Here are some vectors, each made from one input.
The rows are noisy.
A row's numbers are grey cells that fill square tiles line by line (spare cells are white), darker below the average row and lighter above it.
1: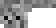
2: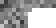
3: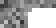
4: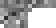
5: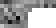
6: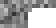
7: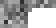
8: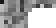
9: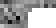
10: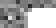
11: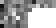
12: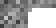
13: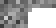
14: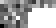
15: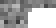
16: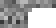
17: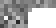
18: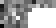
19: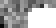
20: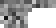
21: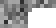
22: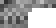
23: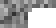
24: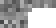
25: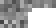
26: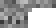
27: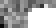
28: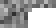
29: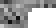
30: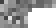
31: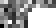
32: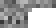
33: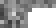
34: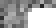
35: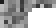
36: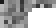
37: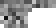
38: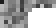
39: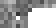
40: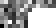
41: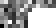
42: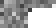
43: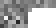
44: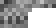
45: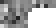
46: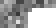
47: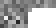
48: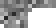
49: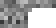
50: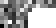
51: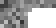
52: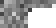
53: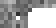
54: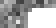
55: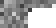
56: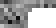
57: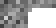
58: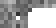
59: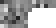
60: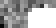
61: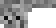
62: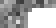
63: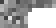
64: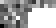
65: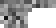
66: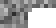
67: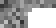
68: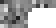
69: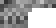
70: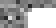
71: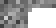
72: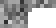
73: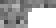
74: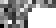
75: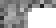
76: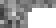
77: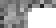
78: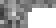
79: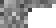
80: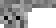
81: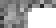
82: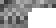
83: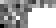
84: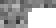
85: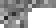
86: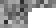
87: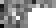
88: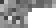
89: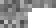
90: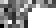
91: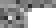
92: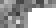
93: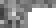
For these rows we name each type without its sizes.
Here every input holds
either a point on each of two circles, or a fixed value.
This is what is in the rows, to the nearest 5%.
About 95% of them hold a point on each of two circles. The rest hold a fixed value.
